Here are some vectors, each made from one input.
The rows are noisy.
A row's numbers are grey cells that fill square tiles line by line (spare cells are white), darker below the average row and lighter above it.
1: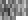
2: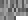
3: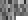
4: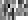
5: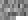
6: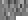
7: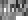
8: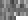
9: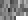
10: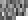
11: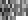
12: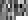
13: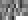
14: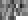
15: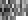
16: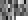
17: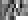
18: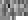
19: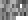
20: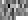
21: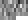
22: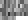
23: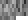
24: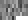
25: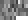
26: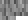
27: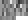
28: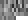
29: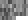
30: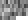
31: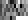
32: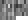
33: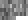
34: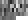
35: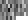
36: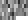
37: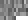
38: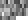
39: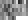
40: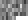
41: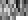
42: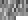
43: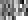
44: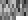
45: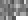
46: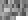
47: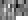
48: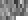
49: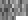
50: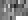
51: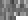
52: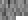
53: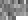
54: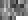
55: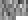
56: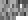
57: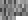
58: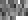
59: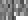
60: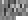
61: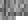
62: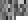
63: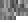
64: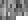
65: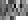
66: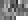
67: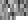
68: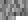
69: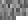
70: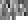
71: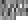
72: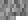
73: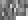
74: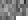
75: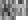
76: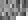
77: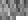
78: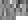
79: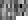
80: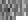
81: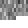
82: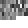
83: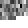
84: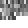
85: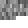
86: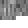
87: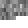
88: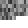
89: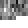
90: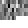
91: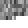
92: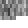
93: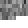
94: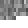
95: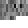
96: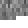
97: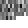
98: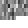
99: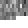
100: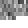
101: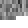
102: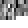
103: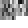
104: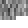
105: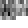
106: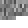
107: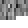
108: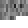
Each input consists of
either a point on a 9-point circle, or a point on an 8-point line.
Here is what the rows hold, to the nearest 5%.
About 55% of them hold a point on a 9-point circle. The rest hold a point on an 8-point line.
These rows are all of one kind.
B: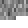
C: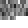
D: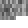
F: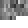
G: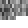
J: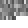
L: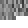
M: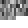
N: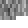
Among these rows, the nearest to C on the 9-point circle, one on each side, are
F and M.
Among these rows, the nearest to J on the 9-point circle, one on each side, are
B and L.
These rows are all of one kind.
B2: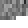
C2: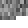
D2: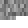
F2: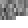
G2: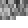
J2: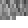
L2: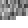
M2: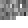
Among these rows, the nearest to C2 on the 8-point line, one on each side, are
B2 and J2.
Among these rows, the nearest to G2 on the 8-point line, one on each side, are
D2 and J2.
